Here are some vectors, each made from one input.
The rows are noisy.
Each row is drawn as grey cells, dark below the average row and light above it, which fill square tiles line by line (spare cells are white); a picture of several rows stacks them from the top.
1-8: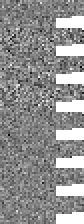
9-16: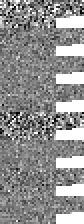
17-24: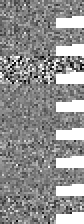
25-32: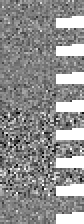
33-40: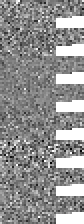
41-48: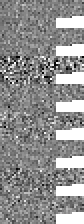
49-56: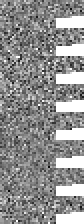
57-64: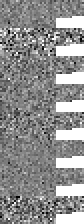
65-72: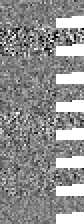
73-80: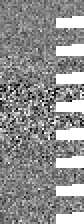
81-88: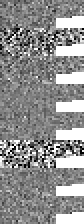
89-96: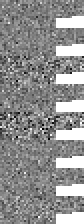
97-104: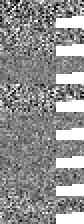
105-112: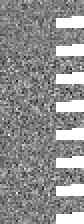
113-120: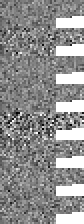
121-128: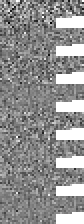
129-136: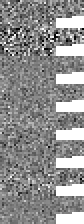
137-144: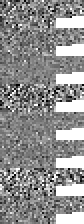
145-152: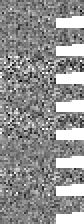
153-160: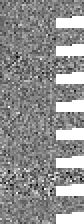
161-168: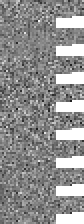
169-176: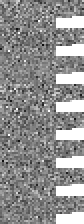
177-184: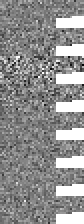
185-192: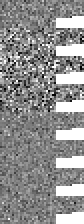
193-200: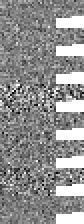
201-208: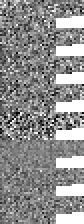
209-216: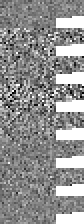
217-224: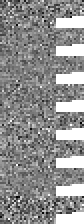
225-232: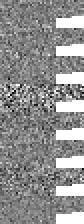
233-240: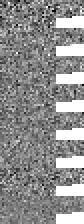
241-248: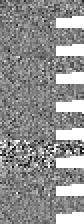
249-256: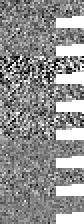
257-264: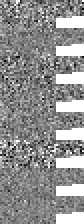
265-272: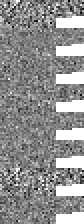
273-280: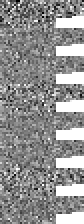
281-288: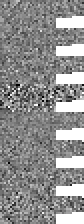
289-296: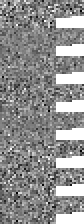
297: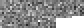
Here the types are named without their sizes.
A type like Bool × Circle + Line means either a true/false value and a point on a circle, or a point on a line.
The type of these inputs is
Label + Line + Tree.
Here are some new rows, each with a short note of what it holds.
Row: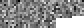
a label
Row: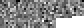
a label
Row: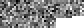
a node of a tree
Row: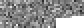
a point on a line
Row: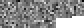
a label
